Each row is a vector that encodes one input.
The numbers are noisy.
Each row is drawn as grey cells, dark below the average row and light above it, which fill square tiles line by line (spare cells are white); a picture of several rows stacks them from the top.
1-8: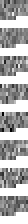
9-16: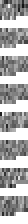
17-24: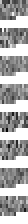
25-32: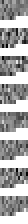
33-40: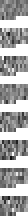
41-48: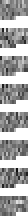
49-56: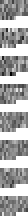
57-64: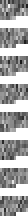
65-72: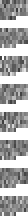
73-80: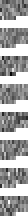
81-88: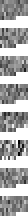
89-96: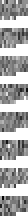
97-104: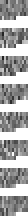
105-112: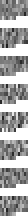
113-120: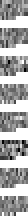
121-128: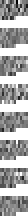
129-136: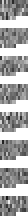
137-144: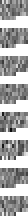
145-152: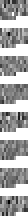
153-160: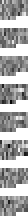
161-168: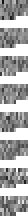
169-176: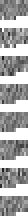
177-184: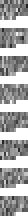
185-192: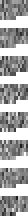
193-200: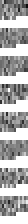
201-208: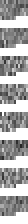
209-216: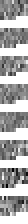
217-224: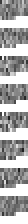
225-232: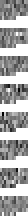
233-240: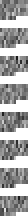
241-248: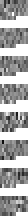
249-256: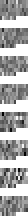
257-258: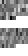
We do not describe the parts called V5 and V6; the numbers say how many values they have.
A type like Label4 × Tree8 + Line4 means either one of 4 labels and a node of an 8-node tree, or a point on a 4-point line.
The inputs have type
Bool × Line4 + Line9 + V5 × V6.
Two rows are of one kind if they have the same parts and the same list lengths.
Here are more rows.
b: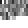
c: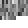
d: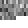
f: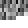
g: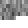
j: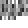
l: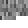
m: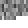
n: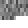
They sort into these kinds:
b, g, n
c, d, j, l, m
f

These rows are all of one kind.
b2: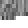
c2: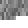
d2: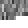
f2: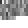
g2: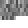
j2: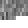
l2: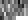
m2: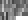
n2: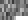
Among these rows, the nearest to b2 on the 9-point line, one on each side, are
c2 and d2.
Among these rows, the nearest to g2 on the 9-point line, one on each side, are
c2 and f2.
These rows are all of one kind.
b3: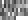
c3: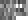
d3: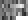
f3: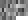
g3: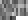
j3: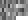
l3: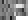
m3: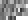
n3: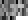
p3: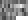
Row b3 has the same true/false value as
g3 and m3.
